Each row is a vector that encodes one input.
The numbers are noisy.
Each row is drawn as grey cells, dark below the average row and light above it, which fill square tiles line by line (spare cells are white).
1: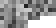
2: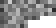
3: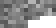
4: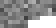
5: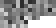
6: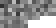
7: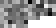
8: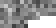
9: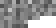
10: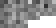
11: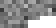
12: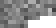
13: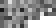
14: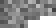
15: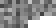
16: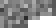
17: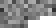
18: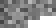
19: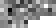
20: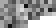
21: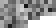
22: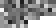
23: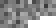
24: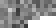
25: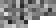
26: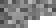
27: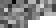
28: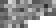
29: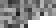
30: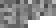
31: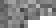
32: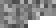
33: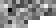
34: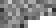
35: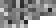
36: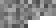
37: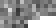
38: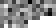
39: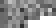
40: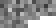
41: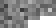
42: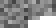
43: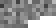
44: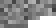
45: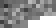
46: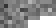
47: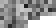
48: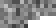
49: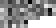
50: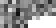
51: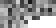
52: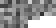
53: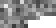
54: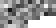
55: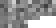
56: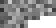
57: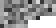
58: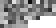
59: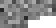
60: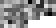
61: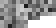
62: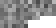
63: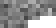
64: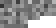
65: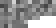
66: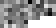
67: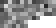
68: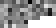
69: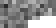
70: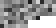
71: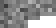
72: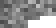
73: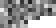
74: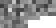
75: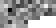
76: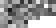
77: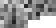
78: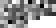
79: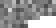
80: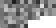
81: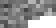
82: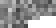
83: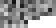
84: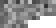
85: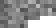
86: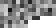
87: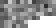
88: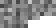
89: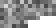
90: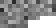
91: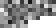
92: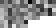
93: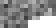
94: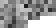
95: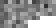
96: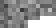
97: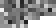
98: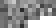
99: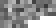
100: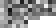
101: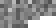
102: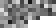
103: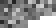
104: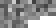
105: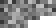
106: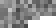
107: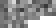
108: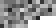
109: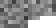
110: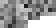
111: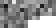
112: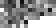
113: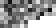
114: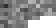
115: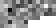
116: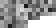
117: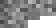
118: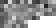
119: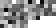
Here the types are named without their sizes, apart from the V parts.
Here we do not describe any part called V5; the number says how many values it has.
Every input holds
either a true/false value and a value of V5, or a list of points on a line.
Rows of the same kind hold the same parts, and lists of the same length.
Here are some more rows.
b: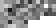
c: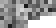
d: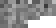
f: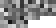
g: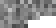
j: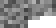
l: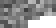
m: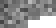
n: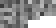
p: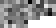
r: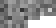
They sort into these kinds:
b, f, p
c
d, g, n
j, l, m, r

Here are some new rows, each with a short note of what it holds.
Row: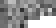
a list of one item
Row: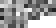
the empty list
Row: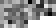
a true/false value and a value of V5
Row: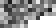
a true/false value and a value of V5
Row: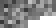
a list of one item
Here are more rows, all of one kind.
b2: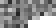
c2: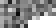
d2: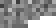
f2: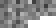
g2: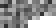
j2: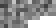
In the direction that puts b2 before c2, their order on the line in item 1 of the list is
f2, j2, d2, g2, b2, c2.
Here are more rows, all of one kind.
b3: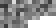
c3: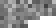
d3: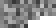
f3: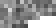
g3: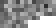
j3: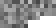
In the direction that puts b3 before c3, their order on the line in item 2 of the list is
b3, c3, j3, d3, f3, g3.
